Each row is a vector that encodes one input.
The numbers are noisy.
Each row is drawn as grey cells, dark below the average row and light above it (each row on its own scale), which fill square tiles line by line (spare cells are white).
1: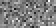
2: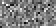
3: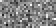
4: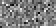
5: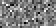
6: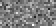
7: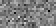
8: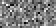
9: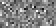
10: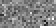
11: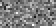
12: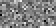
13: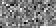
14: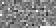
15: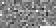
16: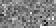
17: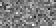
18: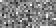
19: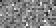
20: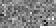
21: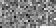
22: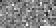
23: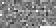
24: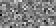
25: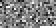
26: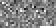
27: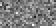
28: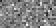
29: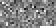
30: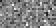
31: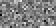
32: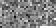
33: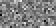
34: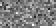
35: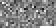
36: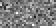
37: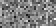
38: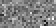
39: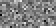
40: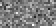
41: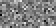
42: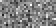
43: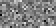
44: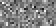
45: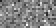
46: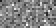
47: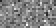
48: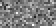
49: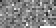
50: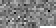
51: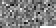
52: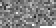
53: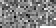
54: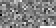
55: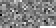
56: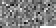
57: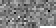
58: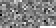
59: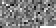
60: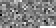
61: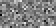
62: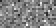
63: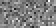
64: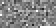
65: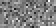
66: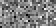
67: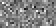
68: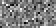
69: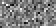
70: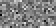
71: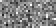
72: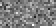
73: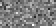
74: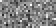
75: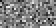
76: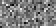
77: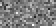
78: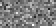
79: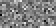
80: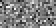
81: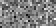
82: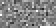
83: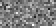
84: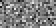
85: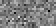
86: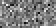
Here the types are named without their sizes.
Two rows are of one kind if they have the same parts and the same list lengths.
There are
2 kinds of row.
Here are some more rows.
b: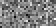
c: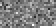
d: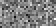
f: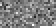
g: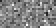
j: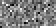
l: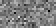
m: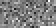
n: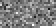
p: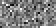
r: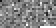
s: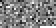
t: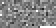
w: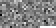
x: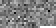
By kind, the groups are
b, c, d, f, g, j, n, p, r, s, t
l, m, w, x

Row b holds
a point on a line.
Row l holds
a label.
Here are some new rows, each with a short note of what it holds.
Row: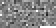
a point on a line
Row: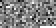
a point on a line
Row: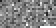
a point on a line
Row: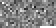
a point on a line
